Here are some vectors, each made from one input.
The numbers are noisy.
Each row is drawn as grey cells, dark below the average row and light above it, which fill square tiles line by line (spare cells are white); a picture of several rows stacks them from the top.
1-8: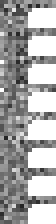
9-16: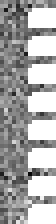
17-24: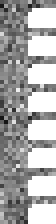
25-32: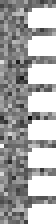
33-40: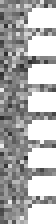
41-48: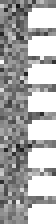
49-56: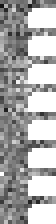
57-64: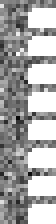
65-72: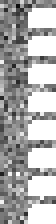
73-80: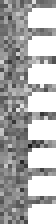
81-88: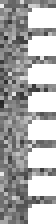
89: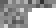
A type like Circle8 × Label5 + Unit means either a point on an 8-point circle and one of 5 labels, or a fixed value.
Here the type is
(Label6 + Line4) × Line5.
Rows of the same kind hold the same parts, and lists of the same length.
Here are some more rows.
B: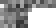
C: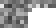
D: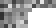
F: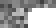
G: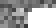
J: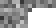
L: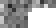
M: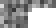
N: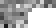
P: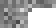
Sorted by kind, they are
B, C, L, M
D, F, G, J, N, P

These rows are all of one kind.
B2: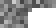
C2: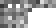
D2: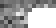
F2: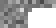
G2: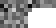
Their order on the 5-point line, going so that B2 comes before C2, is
G2, B2, F2, D2, C2.
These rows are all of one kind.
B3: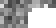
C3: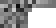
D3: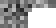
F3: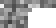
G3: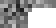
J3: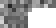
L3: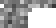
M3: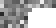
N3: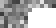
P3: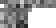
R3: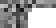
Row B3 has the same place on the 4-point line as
D3, G3, J3 and N3.
